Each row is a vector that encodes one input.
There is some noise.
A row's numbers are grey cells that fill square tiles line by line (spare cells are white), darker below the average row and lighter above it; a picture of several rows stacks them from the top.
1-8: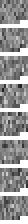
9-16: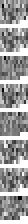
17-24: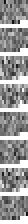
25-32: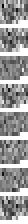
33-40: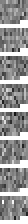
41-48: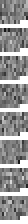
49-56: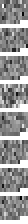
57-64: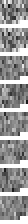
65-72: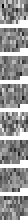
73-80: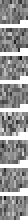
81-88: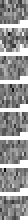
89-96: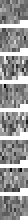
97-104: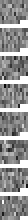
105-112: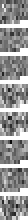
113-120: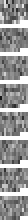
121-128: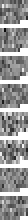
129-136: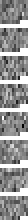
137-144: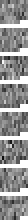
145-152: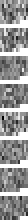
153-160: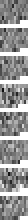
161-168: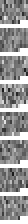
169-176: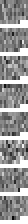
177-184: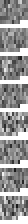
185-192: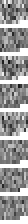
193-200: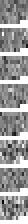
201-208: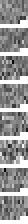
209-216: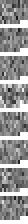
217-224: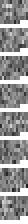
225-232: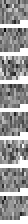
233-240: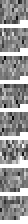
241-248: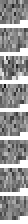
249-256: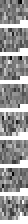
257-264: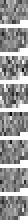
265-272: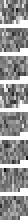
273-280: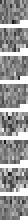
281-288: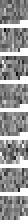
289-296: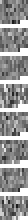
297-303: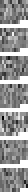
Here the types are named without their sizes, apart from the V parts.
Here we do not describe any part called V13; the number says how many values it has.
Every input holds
a label and a point on a line, together with a list of values of V13.
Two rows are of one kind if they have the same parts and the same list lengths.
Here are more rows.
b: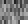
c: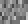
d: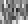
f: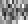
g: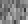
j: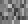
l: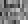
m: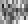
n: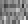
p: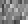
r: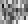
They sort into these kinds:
b, c, j
d, f, m, r
g, l, n, p

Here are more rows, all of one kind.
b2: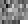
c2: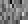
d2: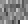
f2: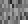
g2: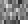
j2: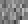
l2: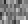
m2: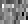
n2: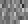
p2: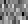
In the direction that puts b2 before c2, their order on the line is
p2, d2, l2, b2, j2, n2, c2, f2, m2, g2.
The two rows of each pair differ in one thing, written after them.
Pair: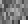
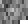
the value of V13 in item 2 of the list
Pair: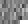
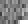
the label
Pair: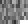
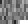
the label
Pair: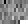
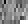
the place on the line
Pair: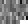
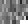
the value of V13 in item 2 of the list
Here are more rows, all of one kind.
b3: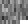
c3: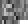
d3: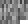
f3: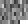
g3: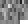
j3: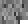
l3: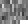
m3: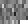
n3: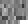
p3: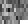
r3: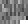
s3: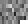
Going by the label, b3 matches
c3 and n3.
